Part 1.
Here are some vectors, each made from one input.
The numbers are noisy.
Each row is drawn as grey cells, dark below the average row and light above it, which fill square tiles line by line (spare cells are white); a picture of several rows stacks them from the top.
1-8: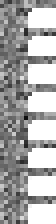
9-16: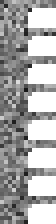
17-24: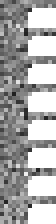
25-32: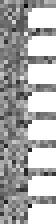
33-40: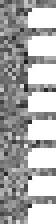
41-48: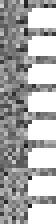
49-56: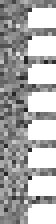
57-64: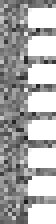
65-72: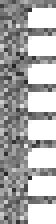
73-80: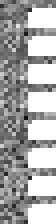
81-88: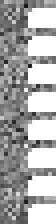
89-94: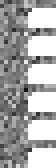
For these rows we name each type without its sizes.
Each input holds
a point on a circle.
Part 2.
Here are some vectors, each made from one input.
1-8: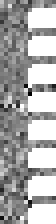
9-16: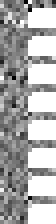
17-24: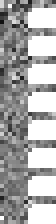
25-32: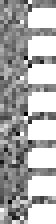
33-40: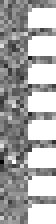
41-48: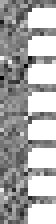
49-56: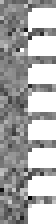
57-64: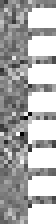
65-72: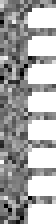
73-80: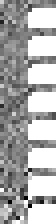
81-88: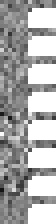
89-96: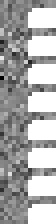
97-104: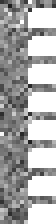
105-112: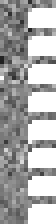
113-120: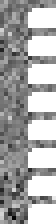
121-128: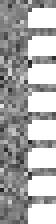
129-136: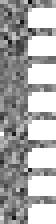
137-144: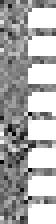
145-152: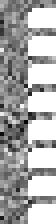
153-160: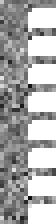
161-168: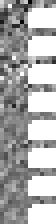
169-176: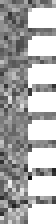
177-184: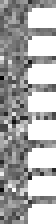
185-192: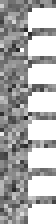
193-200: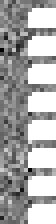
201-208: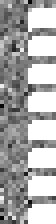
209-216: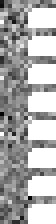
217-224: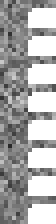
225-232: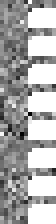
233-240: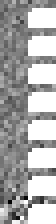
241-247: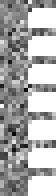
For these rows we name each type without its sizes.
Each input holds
a point on a line.
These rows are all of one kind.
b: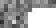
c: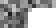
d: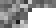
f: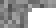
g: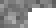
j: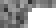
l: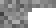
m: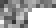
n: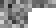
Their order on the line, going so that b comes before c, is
f, n, g, d, j, b, c, l, m.
